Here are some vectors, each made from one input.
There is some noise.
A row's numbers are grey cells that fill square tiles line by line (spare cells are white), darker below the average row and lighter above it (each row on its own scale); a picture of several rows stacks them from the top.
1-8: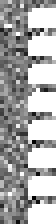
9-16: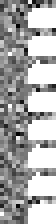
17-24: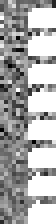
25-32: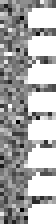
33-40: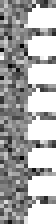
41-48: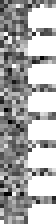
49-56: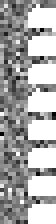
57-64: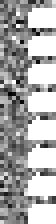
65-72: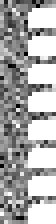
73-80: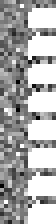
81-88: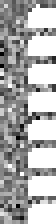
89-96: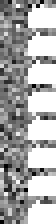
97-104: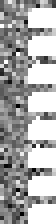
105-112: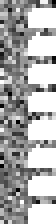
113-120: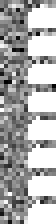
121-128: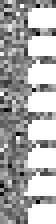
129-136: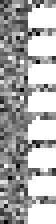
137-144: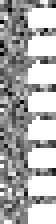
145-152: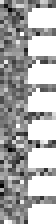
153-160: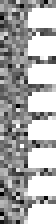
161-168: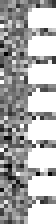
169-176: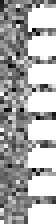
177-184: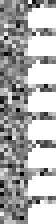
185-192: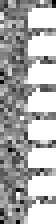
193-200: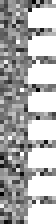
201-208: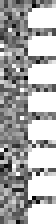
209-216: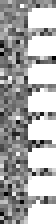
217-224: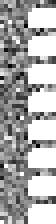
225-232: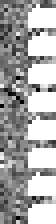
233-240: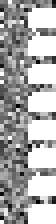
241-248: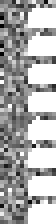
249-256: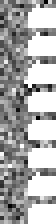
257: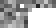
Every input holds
either a point on an 11-point line, or a point on a 13-point line and a true/false value.
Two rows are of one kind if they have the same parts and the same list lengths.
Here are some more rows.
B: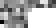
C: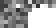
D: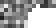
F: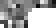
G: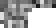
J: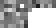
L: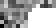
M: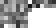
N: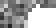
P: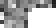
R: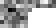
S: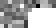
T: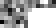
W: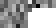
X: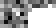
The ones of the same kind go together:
B, C, F, G, J, M, P, R, S, T, W, X
D, L, N

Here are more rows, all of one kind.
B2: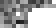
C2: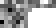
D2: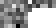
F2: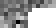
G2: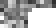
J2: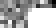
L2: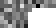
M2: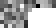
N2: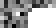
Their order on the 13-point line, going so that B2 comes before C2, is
N2, B2, F2, D2, L2, M2, G2, J2, C2.
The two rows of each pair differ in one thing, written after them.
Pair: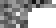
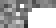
the place on the 13-point line
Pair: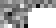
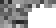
the place on the 13-point line
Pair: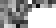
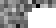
the true/false value
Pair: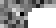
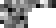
the place on the 13-point line
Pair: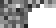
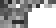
the true/false value
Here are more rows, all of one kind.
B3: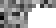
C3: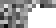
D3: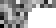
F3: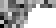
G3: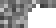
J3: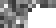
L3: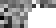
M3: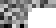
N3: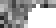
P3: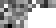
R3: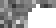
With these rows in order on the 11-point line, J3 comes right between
G3 and R3.
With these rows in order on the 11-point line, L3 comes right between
C3 and M3.
